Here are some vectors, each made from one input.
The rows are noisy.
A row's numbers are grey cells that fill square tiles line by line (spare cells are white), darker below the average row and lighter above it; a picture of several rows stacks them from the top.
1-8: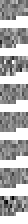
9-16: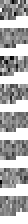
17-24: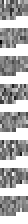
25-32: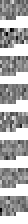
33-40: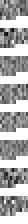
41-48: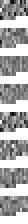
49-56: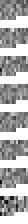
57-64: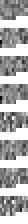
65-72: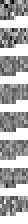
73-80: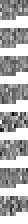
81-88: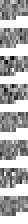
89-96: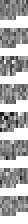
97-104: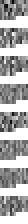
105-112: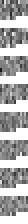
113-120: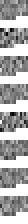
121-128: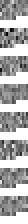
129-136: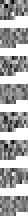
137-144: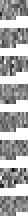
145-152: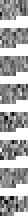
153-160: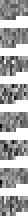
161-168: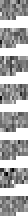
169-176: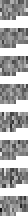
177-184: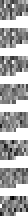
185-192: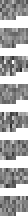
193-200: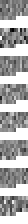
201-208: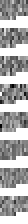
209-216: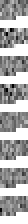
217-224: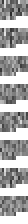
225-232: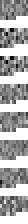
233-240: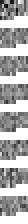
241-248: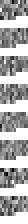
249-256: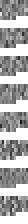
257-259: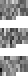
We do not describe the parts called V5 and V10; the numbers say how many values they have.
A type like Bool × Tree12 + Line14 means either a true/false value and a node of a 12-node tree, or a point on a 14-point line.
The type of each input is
Line7 + Line8 + Line9 × V10 + V5 × V5.
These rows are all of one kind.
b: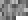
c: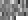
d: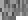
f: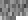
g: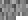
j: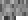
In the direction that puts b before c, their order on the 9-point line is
b, j, c, d, g, f.
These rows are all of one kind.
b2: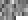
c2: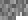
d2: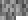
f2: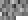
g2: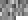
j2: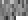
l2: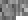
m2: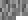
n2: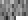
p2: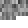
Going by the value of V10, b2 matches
f2 and p2.
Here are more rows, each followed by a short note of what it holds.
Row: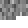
a point on a 9-point line and a value of V10
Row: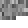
a point on a 9-point line and a value of V10
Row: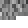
a point on a 9-point line and a value of V10
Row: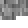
a point on a 9-point line and a value of V10
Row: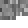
a point on a 9-point line and a value of V10
